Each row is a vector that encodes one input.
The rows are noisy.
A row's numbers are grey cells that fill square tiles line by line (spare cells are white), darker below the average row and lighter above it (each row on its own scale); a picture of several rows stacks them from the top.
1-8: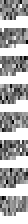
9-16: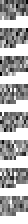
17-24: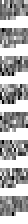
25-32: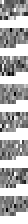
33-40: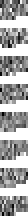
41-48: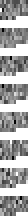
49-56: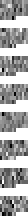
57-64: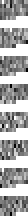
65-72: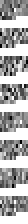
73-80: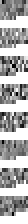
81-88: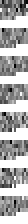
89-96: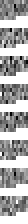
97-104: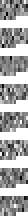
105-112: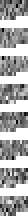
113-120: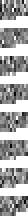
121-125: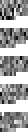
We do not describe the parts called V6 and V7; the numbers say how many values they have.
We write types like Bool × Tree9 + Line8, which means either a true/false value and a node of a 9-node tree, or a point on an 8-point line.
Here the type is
Bool × (Line4 + V6) × V7.
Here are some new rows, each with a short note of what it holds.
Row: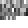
a true/false value, a value of V6 and a value of V7
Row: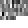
a true/false value, a value of V6 and a value of V7
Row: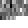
a point on a 4-point line, a true/false value and a value of V7
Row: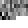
a point on a 4-point line, a true/false value and a value of V7
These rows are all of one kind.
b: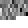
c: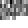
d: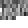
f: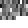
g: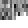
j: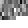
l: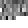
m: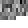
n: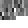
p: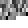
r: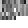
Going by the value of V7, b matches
d, f, l and p.
